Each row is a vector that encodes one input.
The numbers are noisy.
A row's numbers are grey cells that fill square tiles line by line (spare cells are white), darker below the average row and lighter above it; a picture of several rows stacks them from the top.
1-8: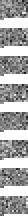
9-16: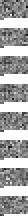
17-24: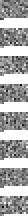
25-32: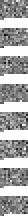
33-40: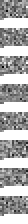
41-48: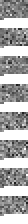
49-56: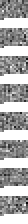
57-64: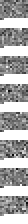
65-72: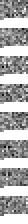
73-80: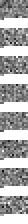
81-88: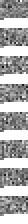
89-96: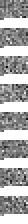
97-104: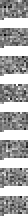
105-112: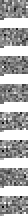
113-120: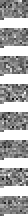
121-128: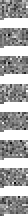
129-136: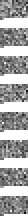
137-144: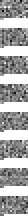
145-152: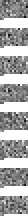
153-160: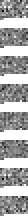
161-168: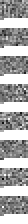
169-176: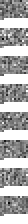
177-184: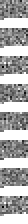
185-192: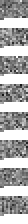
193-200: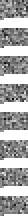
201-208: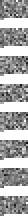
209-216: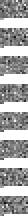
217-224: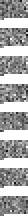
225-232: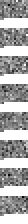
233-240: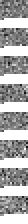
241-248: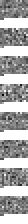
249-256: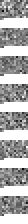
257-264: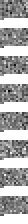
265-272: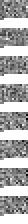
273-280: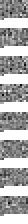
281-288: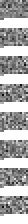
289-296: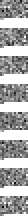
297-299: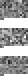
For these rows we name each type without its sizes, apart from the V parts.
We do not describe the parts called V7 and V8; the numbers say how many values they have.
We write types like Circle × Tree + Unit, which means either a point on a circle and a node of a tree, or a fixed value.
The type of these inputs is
(Label × Tree × V8 + Line) × List(V7).
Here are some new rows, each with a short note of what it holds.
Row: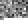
a label, a node of a tree and a value of V8, together with the empty list
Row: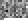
a point on a line, together with a list of two items
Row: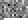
a point on a line, together with a list of one item
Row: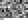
a point on a line, together with the empty list
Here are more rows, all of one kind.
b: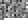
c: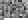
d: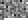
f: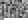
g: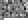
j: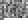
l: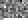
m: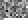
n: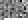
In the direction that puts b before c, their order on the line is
m, b, j, d, l, f, n, c, g.
